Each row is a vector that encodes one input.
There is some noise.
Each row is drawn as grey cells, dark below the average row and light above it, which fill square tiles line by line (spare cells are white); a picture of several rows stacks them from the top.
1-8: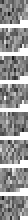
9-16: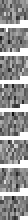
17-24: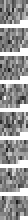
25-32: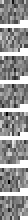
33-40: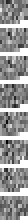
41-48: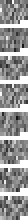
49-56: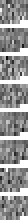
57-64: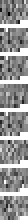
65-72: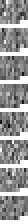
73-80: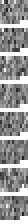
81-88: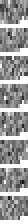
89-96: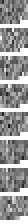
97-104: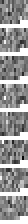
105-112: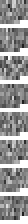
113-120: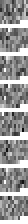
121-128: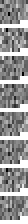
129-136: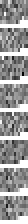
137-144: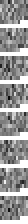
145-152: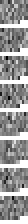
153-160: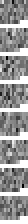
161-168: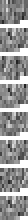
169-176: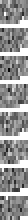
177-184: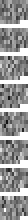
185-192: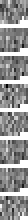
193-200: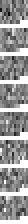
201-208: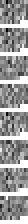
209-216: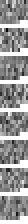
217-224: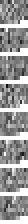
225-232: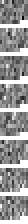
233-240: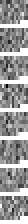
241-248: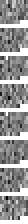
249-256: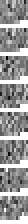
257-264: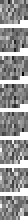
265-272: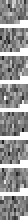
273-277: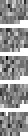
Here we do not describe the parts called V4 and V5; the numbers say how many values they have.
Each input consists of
a value of V5, together with either a point on an 8-point circle, one of 8 labels and a value of V4, or a point on a 9-point circle.
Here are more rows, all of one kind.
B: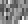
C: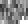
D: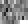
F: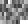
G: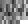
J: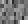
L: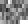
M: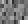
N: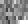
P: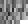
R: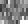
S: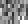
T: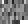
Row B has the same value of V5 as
C, F, L and R.
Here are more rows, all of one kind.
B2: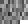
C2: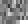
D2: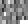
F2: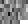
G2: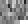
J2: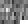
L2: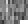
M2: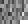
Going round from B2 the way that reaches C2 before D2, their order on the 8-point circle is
B2, J2, C2, F2, G2, D2, M2, L2.
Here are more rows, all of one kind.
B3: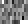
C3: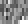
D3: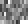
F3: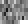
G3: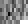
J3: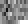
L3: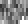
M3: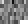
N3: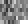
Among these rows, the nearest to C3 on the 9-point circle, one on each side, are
G3 and J3.
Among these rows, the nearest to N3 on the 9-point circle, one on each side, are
D3 and L3.
